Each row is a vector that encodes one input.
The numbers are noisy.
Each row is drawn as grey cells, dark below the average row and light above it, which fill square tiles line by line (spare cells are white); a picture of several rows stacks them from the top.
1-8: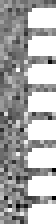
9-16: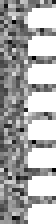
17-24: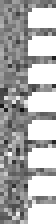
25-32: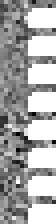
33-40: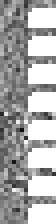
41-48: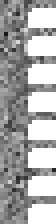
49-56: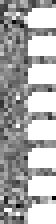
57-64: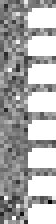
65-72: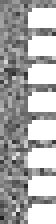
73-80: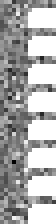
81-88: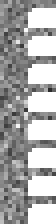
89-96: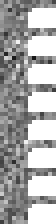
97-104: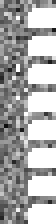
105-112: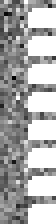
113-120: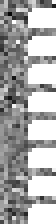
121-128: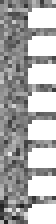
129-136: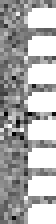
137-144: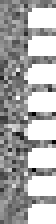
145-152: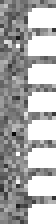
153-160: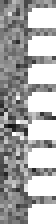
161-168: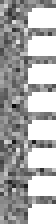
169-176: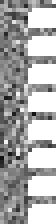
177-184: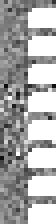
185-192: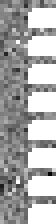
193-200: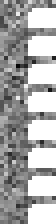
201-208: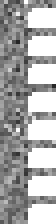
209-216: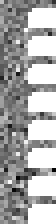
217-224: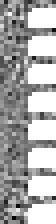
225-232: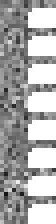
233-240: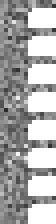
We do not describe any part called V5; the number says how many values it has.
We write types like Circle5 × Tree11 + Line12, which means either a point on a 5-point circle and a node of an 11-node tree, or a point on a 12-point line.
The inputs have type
List2(Line10) + Tree11 × V5.
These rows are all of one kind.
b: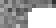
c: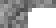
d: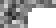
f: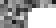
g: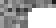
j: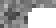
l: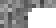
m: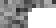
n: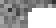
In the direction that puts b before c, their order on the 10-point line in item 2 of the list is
l, g, b, m, c, d, n, f, j.
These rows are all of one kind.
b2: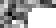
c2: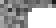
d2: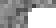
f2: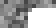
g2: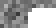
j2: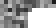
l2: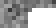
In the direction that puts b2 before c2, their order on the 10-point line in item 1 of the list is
f2, d2, g2, j2, l2, b2, c2.
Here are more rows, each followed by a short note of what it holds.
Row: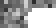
a node of an 11-node tree and a value of V5
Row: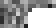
a node of an 11-node tree and a value of V5
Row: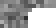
a list of two items
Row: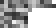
a list of one item
